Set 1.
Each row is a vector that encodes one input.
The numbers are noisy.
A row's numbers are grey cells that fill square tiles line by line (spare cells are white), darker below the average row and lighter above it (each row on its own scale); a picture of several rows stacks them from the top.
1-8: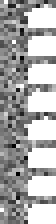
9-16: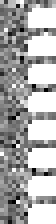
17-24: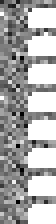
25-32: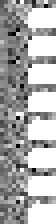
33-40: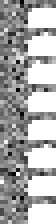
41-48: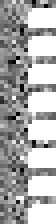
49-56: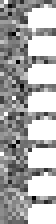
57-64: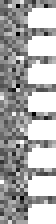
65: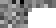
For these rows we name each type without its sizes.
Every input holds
a point on a line.
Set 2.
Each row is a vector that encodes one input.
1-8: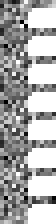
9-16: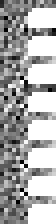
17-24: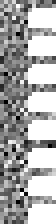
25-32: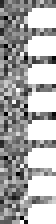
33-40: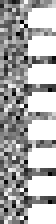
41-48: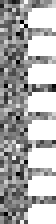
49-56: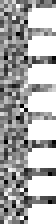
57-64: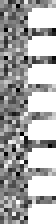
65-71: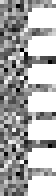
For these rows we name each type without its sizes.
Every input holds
a point on a line.
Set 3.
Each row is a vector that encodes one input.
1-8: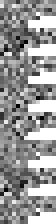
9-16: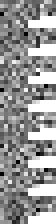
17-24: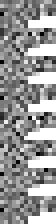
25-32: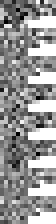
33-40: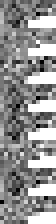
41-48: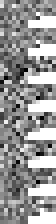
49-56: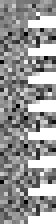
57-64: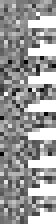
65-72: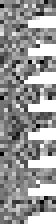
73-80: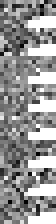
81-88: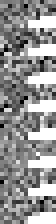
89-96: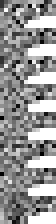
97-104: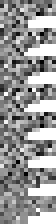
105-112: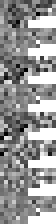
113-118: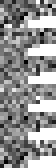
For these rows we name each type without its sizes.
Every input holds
a point on a line.
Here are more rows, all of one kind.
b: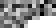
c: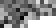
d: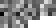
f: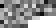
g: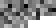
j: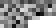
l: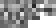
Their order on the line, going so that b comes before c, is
b, f, j, c, g, d, l.
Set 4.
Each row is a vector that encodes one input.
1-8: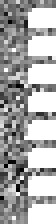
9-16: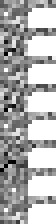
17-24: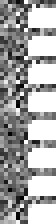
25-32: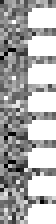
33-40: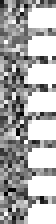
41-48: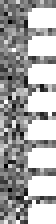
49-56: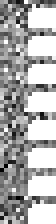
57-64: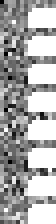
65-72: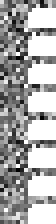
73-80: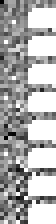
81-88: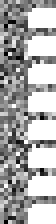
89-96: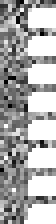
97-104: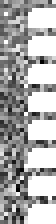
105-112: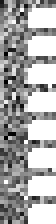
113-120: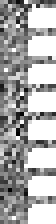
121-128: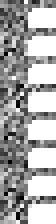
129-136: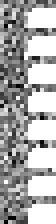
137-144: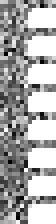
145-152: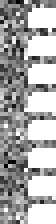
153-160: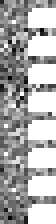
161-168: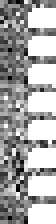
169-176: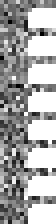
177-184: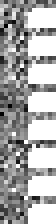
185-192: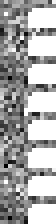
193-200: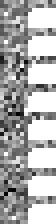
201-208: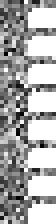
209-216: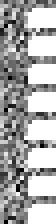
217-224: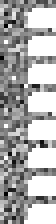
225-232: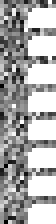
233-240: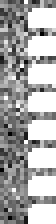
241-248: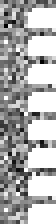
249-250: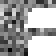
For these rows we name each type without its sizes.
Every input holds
a point on a circle.
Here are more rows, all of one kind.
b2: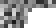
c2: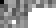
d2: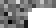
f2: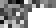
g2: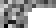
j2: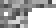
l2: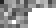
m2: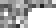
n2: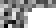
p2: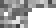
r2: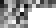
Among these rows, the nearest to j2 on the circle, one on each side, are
m2 and p2.
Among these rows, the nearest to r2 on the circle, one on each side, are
c2 and f2.
